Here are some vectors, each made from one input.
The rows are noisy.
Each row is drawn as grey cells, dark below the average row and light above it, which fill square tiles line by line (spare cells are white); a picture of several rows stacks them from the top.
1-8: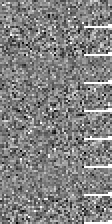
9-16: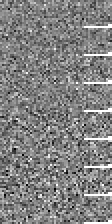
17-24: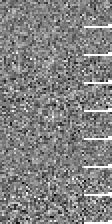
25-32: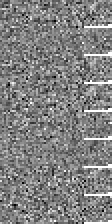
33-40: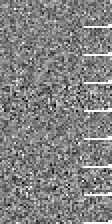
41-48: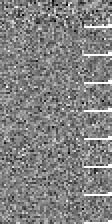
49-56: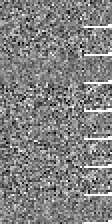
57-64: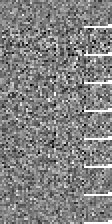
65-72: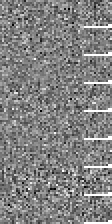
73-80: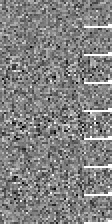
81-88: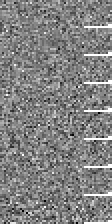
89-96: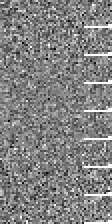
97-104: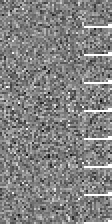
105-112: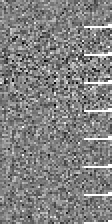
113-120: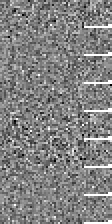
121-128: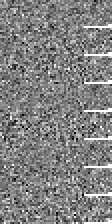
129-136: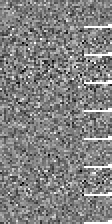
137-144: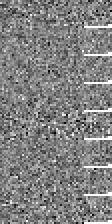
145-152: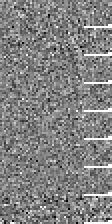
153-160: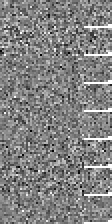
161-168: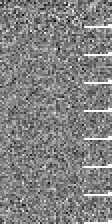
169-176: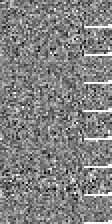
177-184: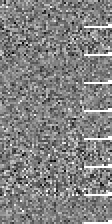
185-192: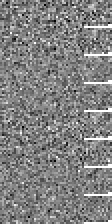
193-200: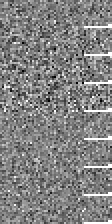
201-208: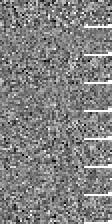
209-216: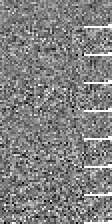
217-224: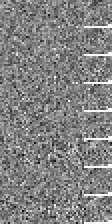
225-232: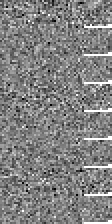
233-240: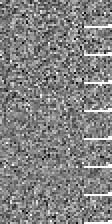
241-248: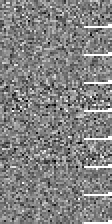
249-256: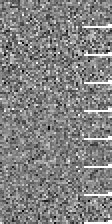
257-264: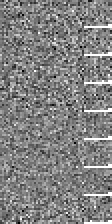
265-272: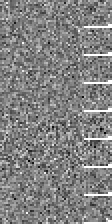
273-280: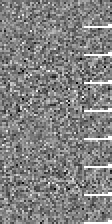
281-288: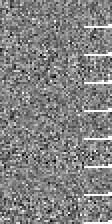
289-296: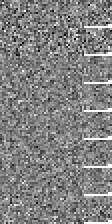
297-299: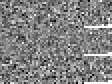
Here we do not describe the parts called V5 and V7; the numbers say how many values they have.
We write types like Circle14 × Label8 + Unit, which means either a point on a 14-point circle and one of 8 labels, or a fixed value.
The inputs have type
Label4 × V7 + Tree11 × V5.
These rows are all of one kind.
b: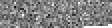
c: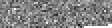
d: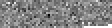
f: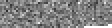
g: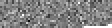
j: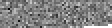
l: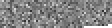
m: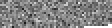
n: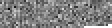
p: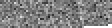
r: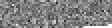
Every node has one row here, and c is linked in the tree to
l.
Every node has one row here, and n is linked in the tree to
b and j.
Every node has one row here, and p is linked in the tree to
d.
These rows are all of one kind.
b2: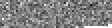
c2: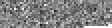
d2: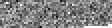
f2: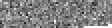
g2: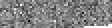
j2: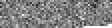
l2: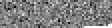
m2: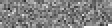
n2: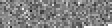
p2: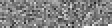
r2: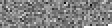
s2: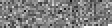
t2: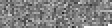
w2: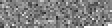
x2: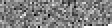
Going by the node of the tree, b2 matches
f2, g2, r2 and t2.
